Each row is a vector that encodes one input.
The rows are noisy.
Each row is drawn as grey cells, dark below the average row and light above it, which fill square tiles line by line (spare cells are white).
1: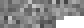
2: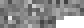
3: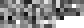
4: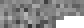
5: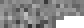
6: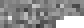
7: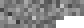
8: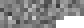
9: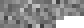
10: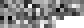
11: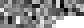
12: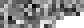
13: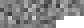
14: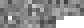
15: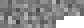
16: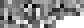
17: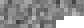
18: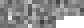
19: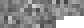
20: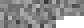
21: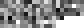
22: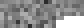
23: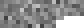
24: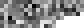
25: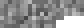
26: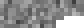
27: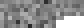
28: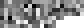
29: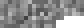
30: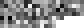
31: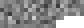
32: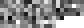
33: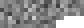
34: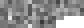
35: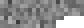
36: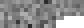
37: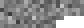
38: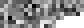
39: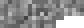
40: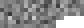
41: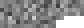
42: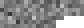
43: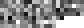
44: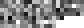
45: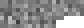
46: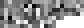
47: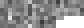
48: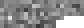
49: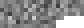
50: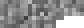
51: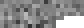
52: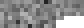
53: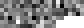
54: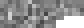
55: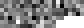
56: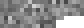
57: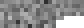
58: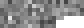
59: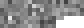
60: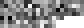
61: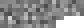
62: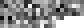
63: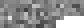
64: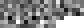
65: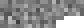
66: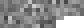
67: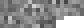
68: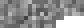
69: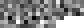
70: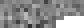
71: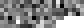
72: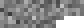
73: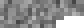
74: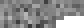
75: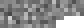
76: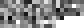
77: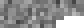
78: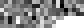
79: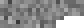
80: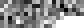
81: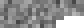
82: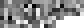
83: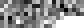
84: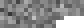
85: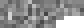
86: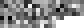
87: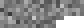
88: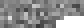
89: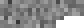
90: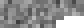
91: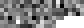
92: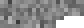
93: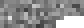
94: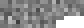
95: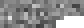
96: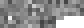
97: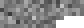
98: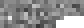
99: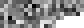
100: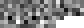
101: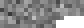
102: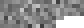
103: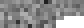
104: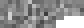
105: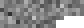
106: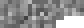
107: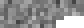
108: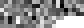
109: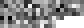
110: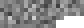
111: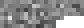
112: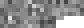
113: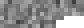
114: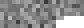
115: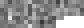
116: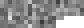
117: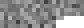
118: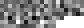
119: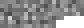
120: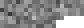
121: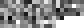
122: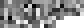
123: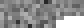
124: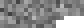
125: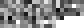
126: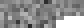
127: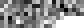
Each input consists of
either a point on an 8-point line, or a point on a 17-point line.
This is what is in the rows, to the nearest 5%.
About 30% of them hold a point on an 8-point line. The rest hold a point on a 17-point line.
